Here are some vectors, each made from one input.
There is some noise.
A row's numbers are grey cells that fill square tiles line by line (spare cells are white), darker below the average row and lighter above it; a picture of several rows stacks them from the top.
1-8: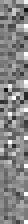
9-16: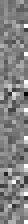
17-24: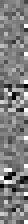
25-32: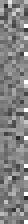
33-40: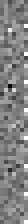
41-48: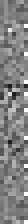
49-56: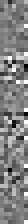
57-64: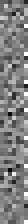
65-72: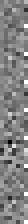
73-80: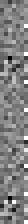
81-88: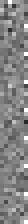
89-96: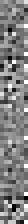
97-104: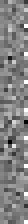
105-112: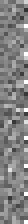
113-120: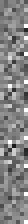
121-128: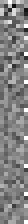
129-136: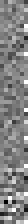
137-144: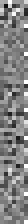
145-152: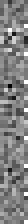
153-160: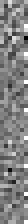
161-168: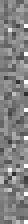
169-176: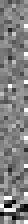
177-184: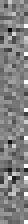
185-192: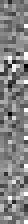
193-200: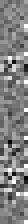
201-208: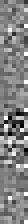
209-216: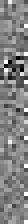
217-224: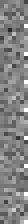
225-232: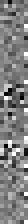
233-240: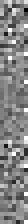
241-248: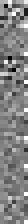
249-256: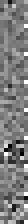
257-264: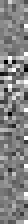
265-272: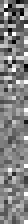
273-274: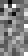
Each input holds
either a fixed value, or three true/false values.
